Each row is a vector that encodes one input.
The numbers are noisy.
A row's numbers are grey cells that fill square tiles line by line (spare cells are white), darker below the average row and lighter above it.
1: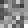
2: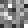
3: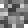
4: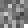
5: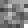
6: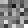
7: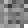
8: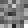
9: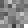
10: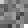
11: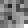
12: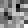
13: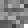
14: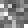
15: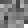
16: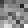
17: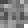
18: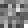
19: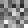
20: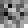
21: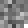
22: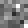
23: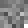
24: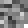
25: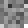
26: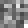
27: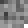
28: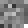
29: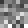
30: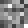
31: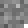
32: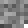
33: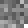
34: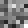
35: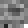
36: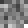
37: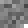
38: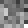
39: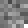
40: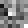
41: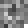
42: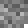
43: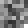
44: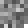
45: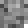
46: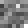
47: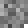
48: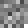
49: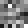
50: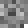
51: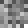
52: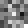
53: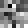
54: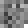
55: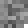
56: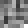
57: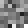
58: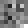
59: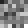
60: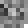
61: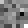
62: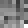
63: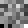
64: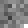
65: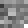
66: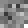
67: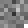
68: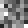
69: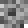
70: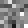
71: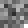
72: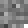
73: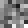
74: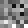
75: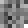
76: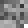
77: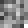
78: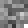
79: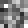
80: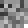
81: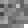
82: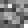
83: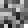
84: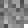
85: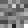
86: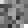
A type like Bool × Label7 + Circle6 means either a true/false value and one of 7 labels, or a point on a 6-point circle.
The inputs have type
Circle13.
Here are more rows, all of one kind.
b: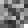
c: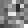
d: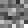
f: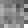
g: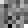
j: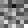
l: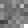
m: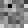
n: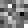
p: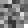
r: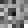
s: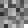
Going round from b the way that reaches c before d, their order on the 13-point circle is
b, s, c, p, j, m, f, d, r, g, l, n.
